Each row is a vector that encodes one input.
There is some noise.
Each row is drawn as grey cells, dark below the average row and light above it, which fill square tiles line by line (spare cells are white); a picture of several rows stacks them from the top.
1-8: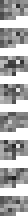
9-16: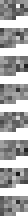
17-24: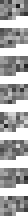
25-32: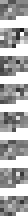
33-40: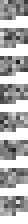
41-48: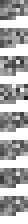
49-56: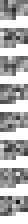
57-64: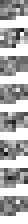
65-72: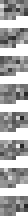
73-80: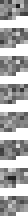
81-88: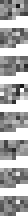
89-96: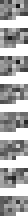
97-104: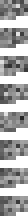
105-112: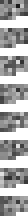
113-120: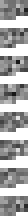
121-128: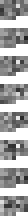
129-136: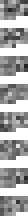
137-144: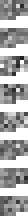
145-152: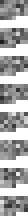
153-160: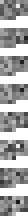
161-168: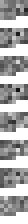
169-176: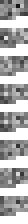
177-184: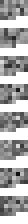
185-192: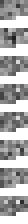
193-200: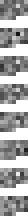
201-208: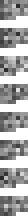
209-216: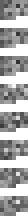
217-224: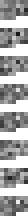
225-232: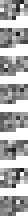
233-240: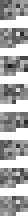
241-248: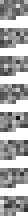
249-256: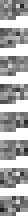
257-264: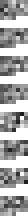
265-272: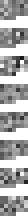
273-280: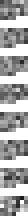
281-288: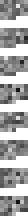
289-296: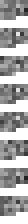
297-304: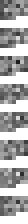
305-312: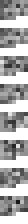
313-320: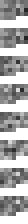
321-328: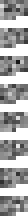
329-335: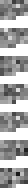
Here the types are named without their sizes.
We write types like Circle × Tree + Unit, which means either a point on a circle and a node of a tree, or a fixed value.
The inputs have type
List(Circle).
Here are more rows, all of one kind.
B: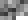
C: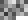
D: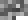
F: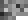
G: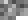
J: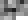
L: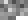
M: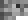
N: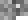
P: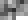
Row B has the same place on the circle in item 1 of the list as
J and P.
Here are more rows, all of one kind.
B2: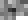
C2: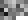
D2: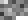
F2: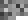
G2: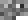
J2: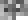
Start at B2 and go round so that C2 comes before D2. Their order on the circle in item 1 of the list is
B2, C2, F2, D2, G2, J2.
